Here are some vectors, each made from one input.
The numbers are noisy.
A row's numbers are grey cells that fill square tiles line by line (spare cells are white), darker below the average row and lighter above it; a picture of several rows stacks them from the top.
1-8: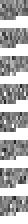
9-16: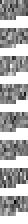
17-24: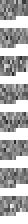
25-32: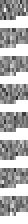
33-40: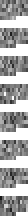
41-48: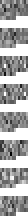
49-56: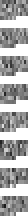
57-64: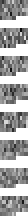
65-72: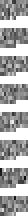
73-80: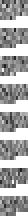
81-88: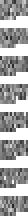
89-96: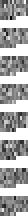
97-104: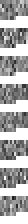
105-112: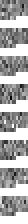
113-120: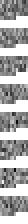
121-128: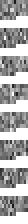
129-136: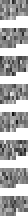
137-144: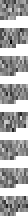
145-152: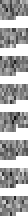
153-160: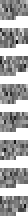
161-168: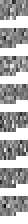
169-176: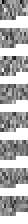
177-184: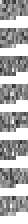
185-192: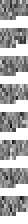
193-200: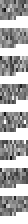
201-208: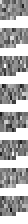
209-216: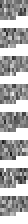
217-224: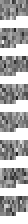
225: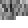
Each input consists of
either a point on a 5-point circle, or a point on a 9-point line and a true/false value, or a list of up to two points on a 4-point line.
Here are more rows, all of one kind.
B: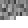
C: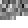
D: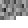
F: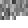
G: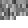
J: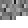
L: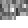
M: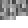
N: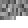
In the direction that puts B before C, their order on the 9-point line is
G, F, D, B, M, N, C, L, J.
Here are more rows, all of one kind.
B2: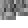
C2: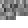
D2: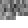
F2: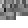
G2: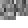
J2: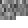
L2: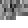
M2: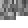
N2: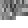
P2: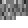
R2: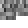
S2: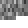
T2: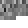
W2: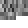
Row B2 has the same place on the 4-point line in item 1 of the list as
D2, L2 and N2.
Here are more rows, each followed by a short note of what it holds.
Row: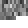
the empty list
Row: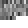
the empty list
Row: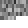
a point on a 9-point line and a true/false value
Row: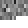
a point on a 9-point line and a true/false value
